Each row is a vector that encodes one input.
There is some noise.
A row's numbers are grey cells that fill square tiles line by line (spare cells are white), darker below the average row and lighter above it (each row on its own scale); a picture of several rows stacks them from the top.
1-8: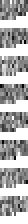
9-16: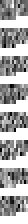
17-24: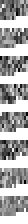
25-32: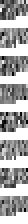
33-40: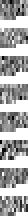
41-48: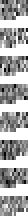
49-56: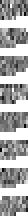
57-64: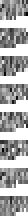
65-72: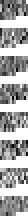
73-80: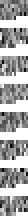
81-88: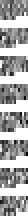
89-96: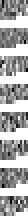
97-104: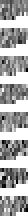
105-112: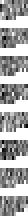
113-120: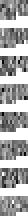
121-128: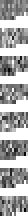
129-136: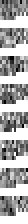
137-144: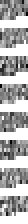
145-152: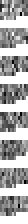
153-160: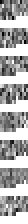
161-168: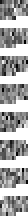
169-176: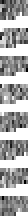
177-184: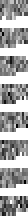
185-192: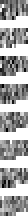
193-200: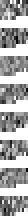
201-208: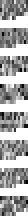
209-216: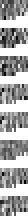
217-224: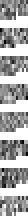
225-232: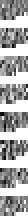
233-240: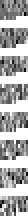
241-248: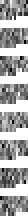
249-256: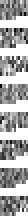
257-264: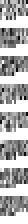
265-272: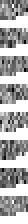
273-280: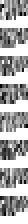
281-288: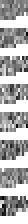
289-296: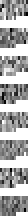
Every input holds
three true/false values, together with either a point on a 5-point line, or a point on a 7-point line.
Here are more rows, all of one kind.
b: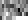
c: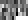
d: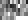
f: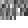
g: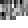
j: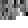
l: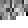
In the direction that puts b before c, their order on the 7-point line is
g, b, d, c, j, f, l.
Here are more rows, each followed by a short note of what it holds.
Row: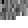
a point on a 5-point line and three true/false values
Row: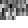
a point on a 7-point line and three true/false values
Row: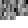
a point on a 7-point line and three true/false values
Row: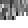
a point on a 7-point line and three true/false values
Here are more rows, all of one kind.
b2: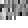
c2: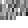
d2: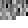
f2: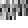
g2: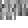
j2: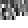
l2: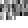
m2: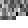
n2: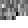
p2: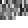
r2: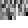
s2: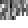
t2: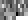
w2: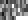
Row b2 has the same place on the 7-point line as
j2, l2, m2 and r2.
